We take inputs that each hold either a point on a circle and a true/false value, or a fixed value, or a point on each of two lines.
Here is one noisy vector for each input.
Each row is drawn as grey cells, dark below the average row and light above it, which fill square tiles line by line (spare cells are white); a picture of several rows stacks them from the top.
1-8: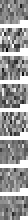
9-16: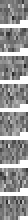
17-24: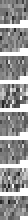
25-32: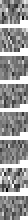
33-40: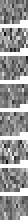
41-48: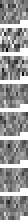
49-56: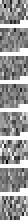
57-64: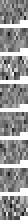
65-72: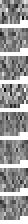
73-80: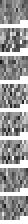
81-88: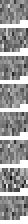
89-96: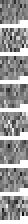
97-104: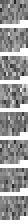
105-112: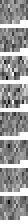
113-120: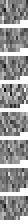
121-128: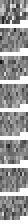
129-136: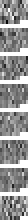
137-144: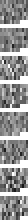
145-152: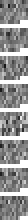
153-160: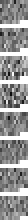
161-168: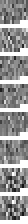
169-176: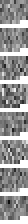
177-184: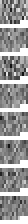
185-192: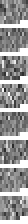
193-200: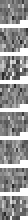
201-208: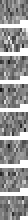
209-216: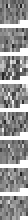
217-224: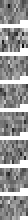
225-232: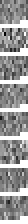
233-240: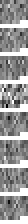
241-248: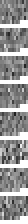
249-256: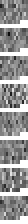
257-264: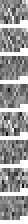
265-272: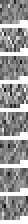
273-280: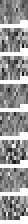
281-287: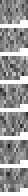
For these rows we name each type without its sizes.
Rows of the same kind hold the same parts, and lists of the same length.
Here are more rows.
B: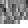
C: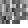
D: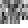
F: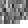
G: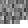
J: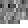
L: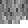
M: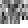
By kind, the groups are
B, F, G, J, L
C
D, M

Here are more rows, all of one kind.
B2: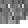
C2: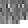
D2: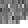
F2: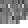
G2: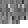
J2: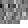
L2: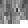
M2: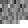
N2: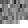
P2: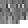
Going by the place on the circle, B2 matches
C2, D2, F2 and P2.
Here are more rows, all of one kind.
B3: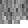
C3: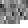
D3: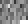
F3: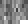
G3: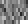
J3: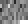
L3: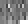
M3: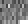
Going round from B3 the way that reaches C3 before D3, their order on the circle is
B3, F3, C3, G3, L3, M3, J3, D3.
